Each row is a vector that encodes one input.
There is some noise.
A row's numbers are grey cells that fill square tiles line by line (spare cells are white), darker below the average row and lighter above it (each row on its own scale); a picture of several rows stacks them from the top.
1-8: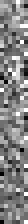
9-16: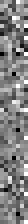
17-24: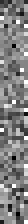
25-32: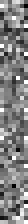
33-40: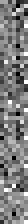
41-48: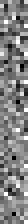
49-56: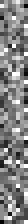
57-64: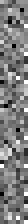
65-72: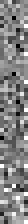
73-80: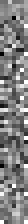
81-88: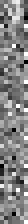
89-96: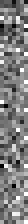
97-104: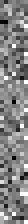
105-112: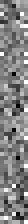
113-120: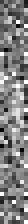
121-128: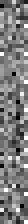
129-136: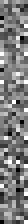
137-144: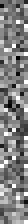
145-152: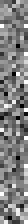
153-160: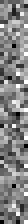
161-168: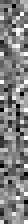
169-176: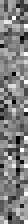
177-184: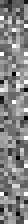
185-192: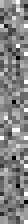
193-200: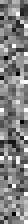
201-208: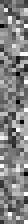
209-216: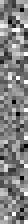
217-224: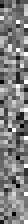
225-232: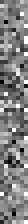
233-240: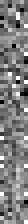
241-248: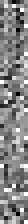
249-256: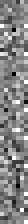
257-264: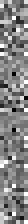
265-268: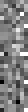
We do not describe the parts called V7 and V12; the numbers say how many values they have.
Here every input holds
a value of V7, together with either a point on a 4-point line and a true/false value, or a value of V12.
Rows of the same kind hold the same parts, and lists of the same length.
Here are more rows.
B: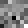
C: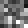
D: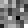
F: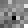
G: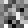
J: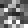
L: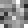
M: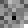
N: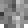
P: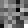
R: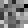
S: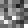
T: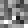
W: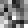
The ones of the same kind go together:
B, F, G, N, P, S, W
C, D, J, L, M, R, T

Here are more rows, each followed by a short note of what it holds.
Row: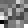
a value of V7 and a value of V12
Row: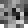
a point on a 4-point line, a true/false value and a value of V7
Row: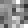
a point on a 4-point line, a true/false value and a value of V7
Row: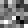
a point on a 4-point line, a true/false value and a value of V7
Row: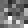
a point on a 4-point line, a true/false value and a value of V7
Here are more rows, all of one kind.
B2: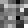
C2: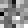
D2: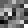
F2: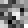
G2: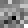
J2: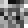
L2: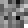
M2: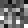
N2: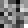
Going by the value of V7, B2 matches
J2, L2 and N2.
